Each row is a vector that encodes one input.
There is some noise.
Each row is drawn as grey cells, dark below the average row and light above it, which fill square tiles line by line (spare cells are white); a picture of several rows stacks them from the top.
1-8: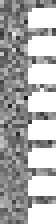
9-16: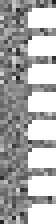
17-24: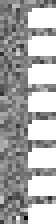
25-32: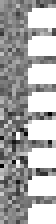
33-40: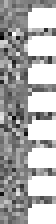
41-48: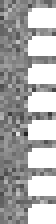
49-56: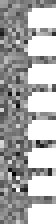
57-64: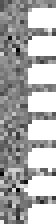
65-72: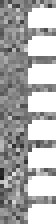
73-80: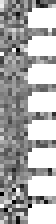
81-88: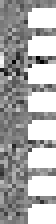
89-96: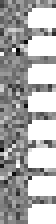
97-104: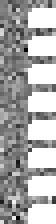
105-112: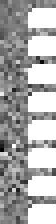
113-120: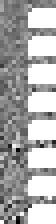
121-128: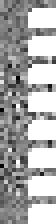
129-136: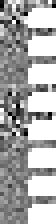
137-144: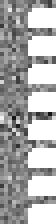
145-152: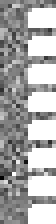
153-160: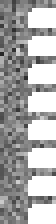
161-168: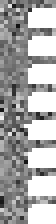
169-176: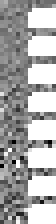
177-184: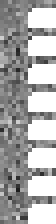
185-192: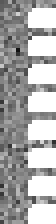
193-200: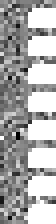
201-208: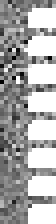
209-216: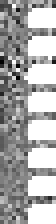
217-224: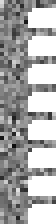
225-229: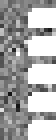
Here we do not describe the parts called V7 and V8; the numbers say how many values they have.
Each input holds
either a fixed value, or a point on a 4-point line, a point on a 6-point line and a value of V7, or a node of a 9-node tree, or a true/false value and a value of V8.
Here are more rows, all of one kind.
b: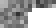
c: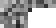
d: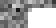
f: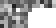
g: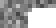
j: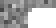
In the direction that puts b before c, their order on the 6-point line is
d, b, f, c, j, g.
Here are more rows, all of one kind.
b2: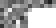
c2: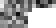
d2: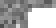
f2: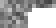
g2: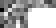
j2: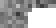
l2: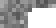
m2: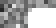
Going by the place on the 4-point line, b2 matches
g2 and l2.
